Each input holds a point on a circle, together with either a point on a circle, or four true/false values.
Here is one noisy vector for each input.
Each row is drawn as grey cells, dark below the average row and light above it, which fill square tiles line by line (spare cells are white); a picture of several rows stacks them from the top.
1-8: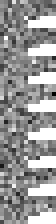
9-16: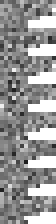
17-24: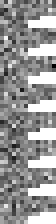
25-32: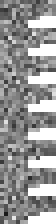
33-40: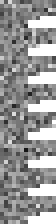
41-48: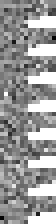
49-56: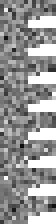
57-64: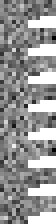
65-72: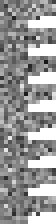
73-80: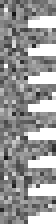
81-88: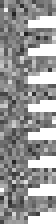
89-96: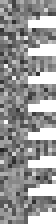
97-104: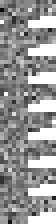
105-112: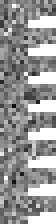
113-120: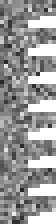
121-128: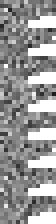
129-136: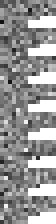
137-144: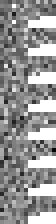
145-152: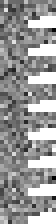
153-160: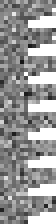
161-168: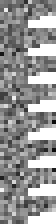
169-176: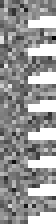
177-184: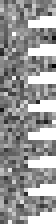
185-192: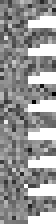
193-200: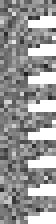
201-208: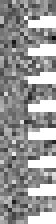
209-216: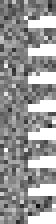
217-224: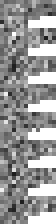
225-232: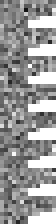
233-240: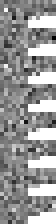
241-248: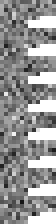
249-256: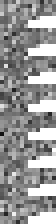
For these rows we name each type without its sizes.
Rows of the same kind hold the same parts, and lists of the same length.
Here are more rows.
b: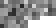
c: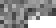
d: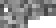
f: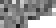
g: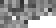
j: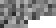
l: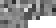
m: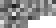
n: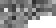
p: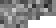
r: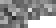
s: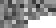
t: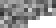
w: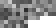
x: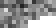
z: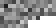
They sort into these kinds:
b, c, d, j, l, r, t, w, z
f, g, m, n, p, s, x

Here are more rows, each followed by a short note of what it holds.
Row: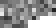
a point on each of two circles
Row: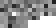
a point on each of two circles
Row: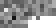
a point on a circle and four true/false values
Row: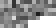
a point on a circle and four true/false values
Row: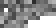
a point on each of two circles
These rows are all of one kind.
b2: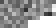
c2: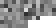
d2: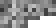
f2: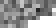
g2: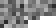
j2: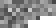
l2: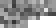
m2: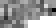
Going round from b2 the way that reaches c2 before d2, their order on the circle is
b2, f2, m2, g2, c2, l2, j2, d2.
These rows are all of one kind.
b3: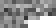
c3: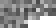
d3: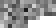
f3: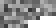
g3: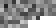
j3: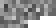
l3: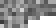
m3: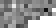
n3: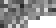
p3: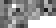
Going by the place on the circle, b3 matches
c3, f3 and j3.
